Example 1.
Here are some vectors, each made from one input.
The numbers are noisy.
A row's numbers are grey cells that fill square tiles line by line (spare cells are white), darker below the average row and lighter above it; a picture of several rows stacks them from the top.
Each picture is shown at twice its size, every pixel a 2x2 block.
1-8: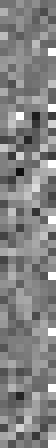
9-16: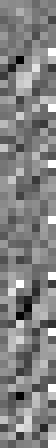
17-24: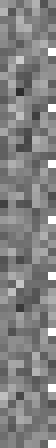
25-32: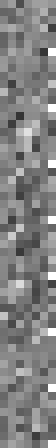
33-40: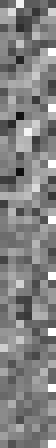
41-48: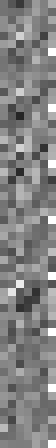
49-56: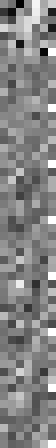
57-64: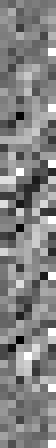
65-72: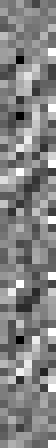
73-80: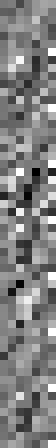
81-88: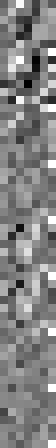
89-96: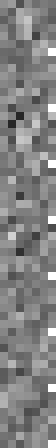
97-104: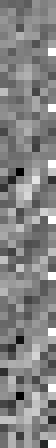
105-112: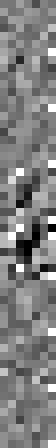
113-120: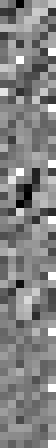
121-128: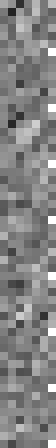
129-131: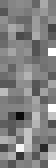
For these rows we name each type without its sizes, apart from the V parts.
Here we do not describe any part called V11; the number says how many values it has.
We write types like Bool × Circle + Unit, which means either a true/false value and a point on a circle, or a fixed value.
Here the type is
Bool × Line + V11.
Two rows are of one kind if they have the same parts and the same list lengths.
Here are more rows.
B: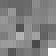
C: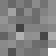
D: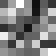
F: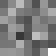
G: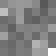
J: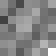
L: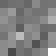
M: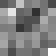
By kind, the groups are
B, C, F, L, M
D, G, J

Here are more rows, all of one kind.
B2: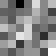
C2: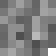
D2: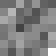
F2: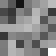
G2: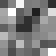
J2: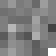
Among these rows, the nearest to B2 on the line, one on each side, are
D2 and G2.
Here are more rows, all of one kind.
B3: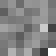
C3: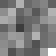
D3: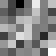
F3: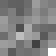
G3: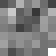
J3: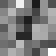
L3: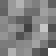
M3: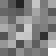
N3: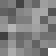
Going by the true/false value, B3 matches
J3, L3 and N3.
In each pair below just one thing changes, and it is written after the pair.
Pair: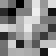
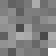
the true/false value
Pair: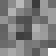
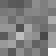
the true/false value
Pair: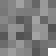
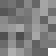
the place on the line
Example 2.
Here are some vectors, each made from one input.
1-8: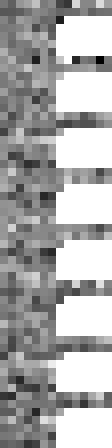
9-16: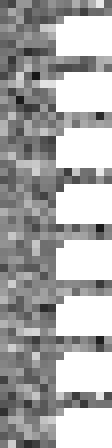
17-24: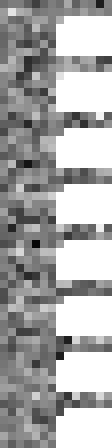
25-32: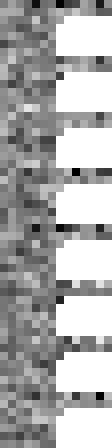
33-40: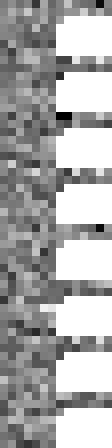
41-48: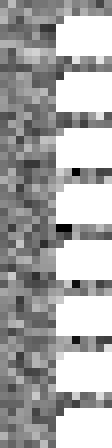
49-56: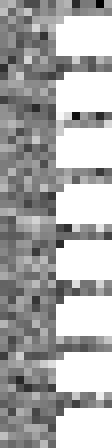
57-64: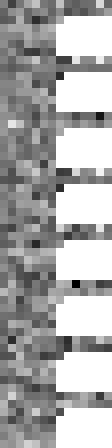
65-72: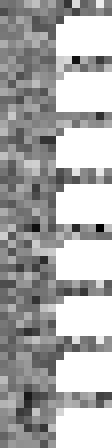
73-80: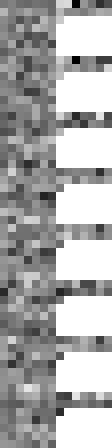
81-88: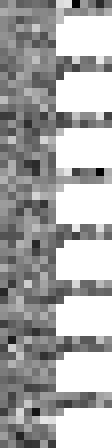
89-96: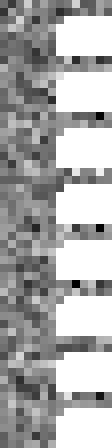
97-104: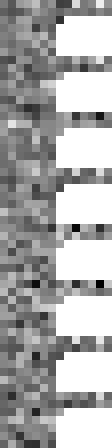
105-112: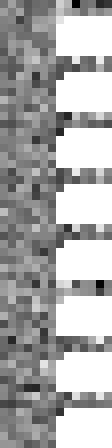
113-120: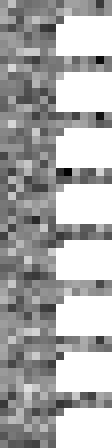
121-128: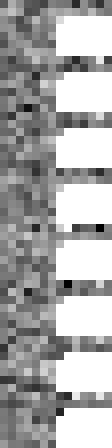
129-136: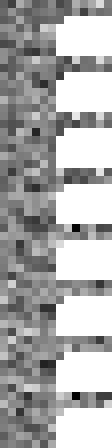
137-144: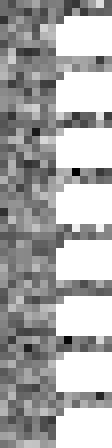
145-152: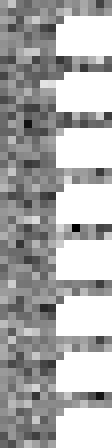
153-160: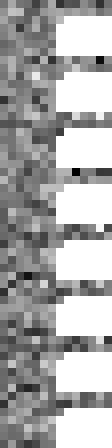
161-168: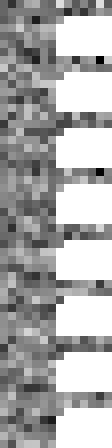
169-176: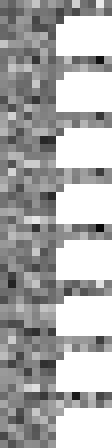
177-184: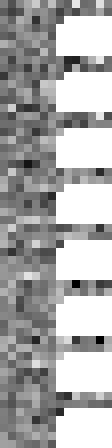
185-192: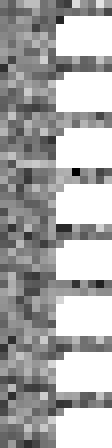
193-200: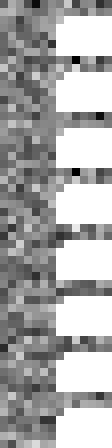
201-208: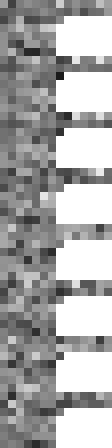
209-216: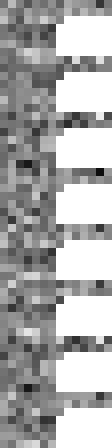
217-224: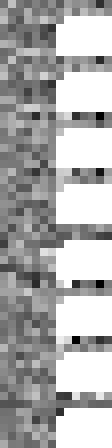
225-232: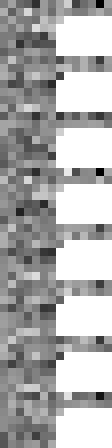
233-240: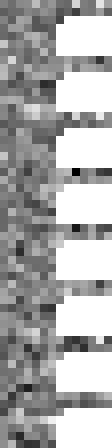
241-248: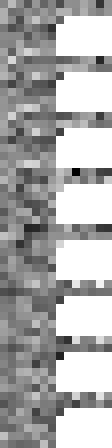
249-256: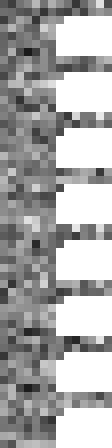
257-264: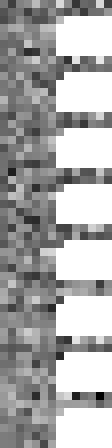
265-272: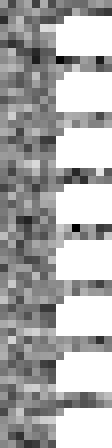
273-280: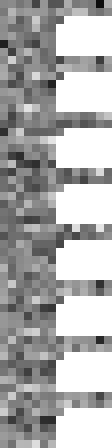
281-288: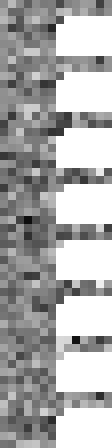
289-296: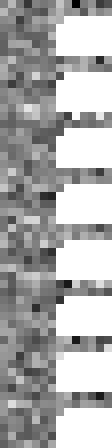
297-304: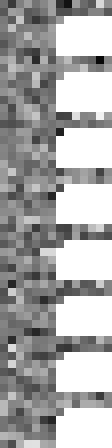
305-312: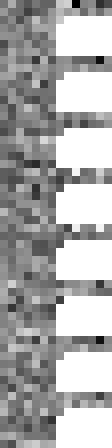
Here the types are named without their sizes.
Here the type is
Bool × (Circle + Unit) × Line.
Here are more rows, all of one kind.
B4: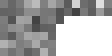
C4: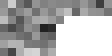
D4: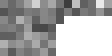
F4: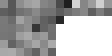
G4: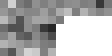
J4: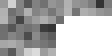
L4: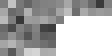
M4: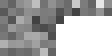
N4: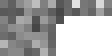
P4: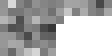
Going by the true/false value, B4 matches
D4, F4, M4 and N4.
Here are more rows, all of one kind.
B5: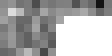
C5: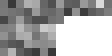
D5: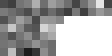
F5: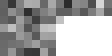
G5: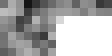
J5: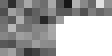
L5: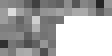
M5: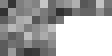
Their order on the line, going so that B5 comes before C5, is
D5, F5, M5, G5, B5, J5, L5, C5.
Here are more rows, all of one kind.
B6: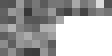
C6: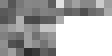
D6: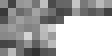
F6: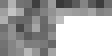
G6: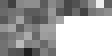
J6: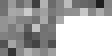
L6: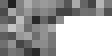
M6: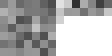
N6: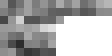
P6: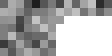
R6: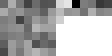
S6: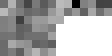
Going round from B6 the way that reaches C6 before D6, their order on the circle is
B6, P6, G6, S6, R6, M6, C6, N6, D6, J6, L6, F6.
